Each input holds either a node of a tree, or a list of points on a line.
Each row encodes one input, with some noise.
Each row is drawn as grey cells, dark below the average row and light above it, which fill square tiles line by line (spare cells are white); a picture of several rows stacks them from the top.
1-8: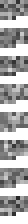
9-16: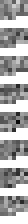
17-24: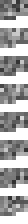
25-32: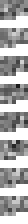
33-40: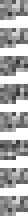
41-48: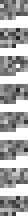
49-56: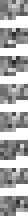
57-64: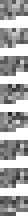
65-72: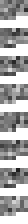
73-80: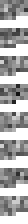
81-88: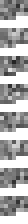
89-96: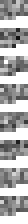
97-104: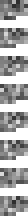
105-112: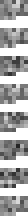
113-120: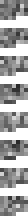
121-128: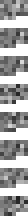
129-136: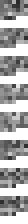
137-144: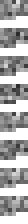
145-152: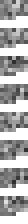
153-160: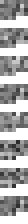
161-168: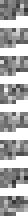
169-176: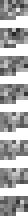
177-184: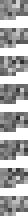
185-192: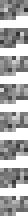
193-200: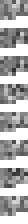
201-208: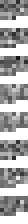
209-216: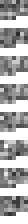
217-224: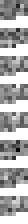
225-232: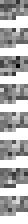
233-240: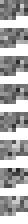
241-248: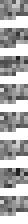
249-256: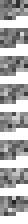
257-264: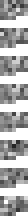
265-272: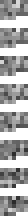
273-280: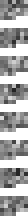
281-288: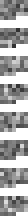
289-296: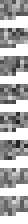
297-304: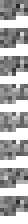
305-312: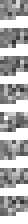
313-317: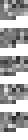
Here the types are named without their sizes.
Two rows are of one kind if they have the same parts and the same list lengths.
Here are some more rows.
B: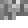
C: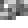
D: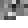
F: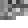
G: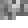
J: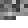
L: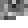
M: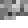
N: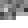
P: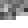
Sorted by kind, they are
B, G, M
C
D, F, J, L
N, P

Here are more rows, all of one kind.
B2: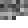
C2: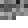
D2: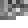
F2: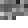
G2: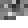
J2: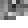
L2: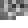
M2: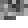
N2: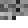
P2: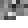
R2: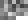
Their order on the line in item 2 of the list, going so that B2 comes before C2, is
M2, N2, G2, P2, J2, R2, B2, L2, D2, C2, F2.
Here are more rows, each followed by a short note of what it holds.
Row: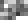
the empty list
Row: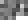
a list of one item
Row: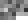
a list of one item
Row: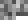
a node of a tree
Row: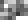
the empty list
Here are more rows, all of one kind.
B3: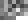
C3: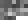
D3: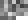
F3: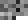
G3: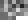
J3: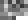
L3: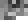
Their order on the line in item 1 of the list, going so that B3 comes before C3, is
B3, G3, J3, D3, L3, C3, F3.
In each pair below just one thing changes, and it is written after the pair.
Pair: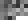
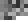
the place on the line in item 1 of the list
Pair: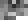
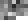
the place on the line in item 2 of the list
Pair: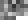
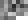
the place on the line in item 2 of the list
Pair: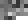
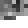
the place on the line in item 2 of the list
